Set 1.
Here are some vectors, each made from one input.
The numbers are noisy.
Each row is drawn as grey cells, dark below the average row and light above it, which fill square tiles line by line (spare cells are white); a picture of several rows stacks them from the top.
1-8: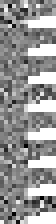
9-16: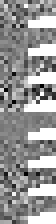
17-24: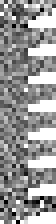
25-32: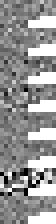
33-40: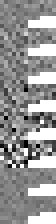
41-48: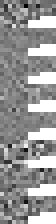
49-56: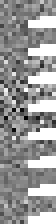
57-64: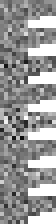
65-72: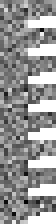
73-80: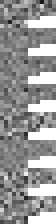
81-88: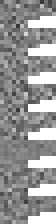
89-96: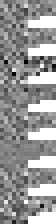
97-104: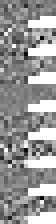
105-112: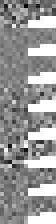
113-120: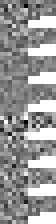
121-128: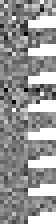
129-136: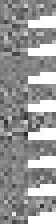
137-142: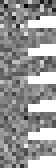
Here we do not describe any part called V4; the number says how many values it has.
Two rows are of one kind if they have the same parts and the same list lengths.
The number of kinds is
3.
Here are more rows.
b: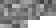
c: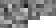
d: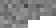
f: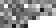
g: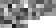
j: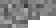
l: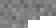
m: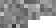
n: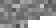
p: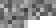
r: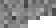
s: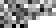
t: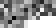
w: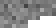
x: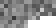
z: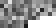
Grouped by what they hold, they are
b, f, g, n, z
c, d, j, l, p, s, t, w, x
m, r

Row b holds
a node of a 9-node tree.
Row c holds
three true/false values and a value of V4.
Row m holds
a fixed value.
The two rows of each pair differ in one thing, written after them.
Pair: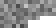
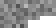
one of the three true/false values
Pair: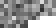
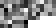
one of the three true/false values
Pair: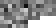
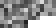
one of the three true/false values
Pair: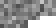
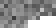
the value of V4
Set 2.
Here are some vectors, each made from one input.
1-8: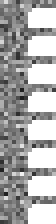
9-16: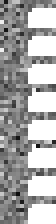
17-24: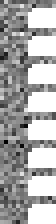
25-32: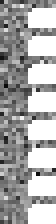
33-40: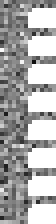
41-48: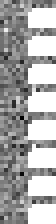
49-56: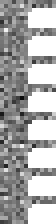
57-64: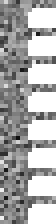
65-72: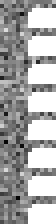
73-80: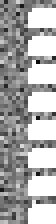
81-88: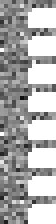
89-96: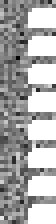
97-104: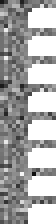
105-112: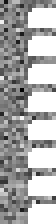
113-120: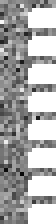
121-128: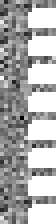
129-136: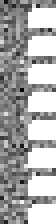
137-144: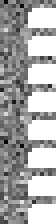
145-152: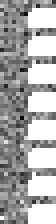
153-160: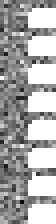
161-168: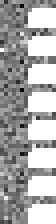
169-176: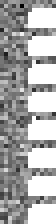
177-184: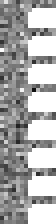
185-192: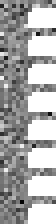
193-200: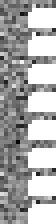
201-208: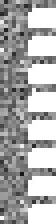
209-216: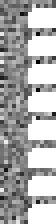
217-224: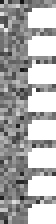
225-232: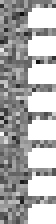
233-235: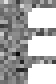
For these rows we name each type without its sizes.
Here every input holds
a node of a tree, together with a list of points on a line.
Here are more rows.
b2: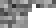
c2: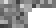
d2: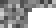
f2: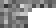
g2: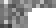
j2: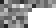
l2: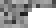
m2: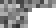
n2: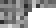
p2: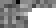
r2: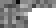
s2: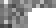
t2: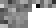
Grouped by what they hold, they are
b2, l2, n2, t2
c2, f2, g2, j2, p2, r2, s2
d2, m2

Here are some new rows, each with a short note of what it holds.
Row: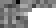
a node of a tree, together with the empty list
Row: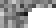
a node of a tree, together with a list of two items
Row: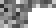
a node of a tree, together with a list of two items
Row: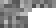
a node of a tree, together with the empty list
